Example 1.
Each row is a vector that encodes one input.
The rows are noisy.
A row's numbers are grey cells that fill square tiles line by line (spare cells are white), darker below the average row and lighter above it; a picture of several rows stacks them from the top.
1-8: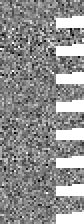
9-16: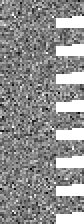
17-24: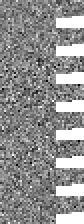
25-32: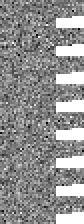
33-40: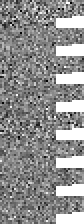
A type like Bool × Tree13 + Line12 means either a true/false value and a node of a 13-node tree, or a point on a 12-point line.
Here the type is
Bool × Line5.
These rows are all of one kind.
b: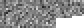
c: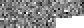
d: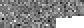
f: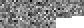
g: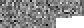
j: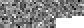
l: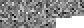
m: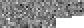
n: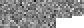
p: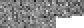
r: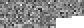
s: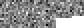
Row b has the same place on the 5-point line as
m, n and p.
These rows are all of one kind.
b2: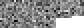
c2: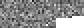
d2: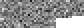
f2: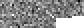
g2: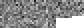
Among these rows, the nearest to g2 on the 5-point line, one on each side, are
c2 and d2.
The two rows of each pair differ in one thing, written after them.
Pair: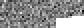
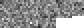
the place on the 5-point line
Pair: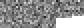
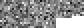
the true/false value
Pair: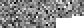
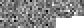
the true/false value
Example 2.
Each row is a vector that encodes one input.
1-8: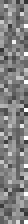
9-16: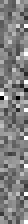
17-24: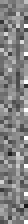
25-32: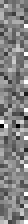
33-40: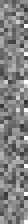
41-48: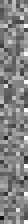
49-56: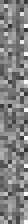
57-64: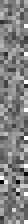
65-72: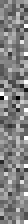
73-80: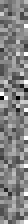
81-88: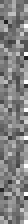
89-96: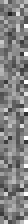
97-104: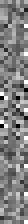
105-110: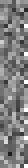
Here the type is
List2(Line8).
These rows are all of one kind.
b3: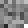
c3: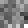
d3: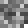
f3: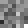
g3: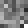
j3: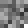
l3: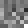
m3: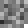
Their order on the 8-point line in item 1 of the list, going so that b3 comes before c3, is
g3, l3, b3, j3, m3, c3, f3, d3.
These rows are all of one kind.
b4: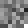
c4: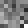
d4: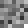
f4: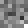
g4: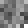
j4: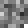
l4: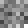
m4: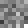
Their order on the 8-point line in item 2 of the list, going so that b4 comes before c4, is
b4, j4, c4, g4, l4, m4, f4, d4.
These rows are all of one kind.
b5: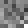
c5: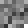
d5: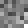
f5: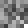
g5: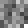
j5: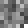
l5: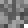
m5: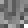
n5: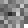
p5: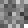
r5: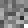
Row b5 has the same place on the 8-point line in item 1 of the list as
d5, m5 and r5.
